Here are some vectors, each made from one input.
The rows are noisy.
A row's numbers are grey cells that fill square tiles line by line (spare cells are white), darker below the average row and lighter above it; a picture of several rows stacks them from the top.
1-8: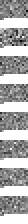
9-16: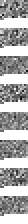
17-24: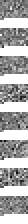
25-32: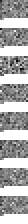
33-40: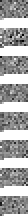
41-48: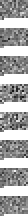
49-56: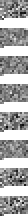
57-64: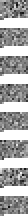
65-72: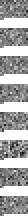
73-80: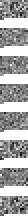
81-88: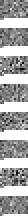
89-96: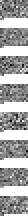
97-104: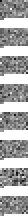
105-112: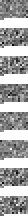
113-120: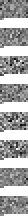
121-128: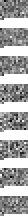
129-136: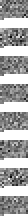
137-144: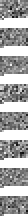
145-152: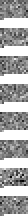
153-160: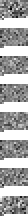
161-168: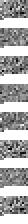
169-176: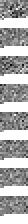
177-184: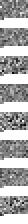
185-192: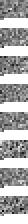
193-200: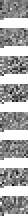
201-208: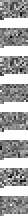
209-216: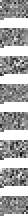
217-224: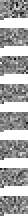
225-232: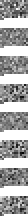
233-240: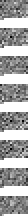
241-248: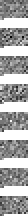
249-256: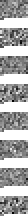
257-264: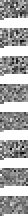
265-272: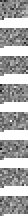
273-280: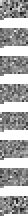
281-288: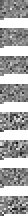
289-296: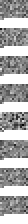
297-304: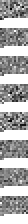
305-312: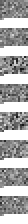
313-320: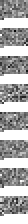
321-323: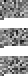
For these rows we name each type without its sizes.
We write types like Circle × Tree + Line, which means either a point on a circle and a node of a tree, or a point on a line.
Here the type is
Circle + List(Line).
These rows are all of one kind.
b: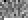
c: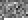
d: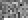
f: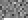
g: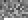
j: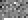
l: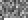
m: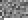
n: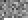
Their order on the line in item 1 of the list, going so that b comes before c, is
b, l, g, m, n, c, j, f, d.
